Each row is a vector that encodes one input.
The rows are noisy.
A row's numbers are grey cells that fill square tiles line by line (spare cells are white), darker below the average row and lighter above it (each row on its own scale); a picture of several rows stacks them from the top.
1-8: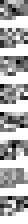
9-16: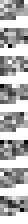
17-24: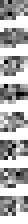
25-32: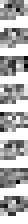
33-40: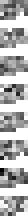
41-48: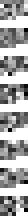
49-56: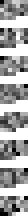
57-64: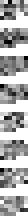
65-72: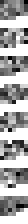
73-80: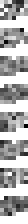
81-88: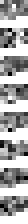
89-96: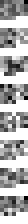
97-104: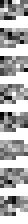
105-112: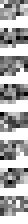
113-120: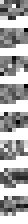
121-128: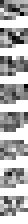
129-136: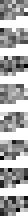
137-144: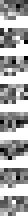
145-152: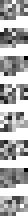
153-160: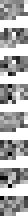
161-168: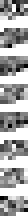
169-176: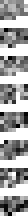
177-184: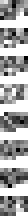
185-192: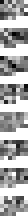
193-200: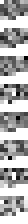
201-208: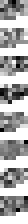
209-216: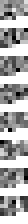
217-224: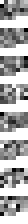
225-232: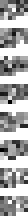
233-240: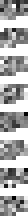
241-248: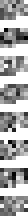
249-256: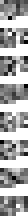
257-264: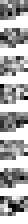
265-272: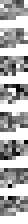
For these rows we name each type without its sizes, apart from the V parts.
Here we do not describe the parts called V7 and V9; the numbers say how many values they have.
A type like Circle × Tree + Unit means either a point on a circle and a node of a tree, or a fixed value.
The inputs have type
Bool × V9 + Line × (Line + V7).
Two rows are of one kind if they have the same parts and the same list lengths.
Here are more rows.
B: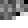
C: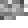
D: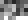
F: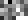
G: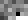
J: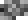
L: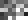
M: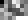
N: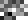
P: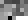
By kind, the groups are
B, G, M
C, F, L, N
D, J, P

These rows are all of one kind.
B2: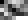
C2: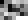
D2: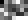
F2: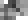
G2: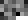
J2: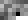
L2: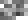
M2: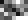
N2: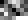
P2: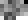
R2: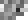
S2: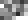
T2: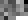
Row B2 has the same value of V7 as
G2, J2 and L2.
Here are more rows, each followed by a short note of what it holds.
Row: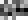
a true/false value and a value of V9
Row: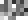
a true/false value and a value of V9
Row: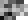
a point on each of two lines
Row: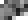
a true/false value and a value of V9
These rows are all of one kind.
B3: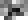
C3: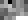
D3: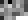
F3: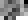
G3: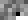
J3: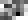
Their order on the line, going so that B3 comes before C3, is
B3, F3, D3, C3, G3, J3.
